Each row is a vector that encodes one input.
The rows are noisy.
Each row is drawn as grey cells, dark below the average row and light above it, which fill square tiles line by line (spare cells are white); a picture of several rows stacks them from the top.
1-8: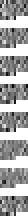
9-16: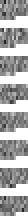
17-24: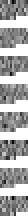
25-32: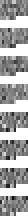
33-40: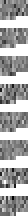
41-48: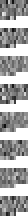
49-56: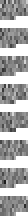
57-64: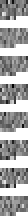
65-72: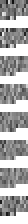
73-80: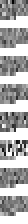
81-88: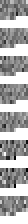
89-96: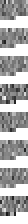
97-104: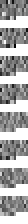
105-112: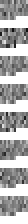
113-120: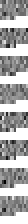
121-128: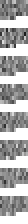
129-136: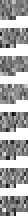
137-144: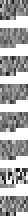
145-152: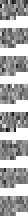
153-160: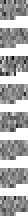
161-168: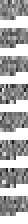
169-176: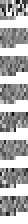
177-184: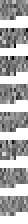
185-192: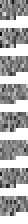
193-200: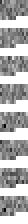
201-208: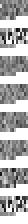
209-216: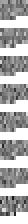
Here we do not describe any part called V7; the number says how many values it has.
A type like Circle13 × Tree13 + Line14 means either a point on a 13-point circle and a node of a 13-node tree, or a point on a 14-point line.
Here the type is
List2(Label8 × V7).
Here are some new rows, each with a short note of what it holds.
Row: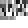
the empty list
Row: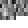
a list of one item
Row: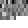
a list of one item
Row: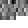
a list of one item
